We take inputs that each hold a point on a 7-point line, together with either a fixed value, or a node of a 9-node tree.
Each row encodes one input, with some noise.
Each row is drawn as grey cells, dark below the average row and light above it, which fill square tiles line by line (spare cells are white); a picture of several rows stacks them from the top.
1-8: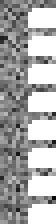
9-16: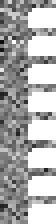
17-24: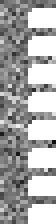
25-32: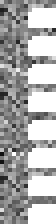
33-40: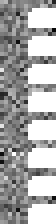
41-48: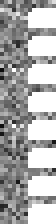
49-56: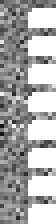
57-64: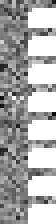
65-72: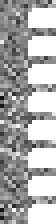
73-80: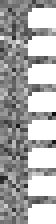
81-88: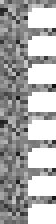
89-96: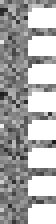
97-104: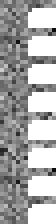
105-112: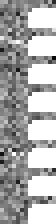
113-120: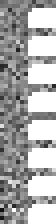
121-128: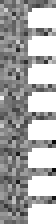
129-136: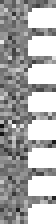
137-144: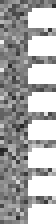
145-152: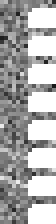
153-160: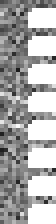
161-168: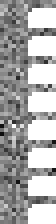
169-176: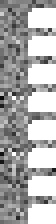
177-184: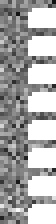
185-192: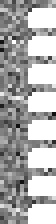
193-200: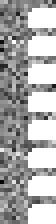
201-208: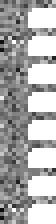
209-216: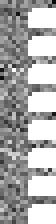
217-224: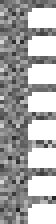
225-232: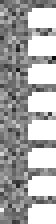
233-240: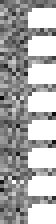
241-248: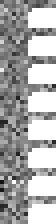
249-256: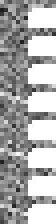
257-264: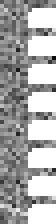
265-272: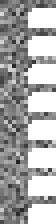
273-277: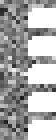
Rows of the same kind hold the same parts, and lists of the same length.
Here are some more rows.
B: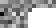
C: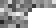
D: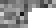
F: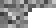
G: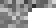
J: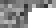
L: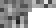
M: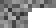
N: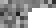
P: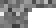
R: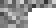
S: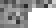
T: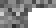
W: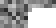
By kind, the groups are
B, N, W
C, D, F, G, J, L, M, P, R, S, T

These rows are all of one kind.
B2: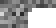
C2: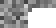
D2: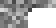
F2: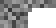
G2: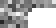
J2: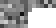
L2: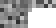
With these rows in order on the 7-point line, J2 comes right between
B2 and L2.
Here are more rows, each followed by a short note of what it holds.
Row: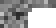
a point on a 7-point line and a node of a 9-node tree
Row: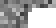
a point on a 7-point line and a node of a 9-node tree
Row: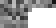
a point on a 7-point line
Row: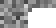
a point on a 7-point line and a node of a 9-node tree
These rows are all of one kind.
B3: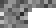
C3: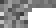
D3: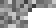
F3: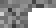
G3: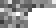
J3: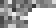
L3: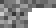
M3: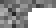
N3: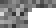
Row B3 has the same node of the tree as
C3, D3 and J3.
